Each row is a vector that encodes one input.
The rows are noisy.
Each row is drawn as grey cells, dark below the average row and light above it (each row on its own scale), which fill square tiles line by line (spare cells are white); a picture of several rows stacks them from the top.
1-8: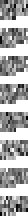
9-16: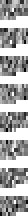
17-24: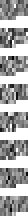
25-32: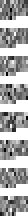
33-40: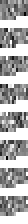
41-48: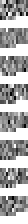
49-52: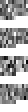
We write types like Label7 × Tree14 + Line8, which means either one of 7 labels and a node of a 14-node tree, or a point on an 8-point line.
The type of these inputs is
Line5 × Tree7.
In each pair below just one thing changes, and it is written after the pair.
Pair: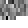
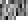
the node of the tree
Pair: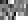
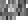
the place on the 5-point line
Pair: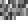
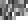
the place on the 5-point line
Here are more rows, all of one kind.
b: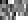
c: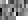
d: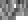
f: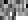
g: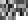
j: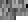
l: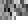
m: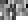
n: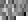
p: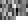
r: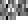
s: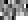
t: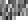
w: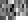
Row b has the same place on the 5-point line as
f, m, s and w.
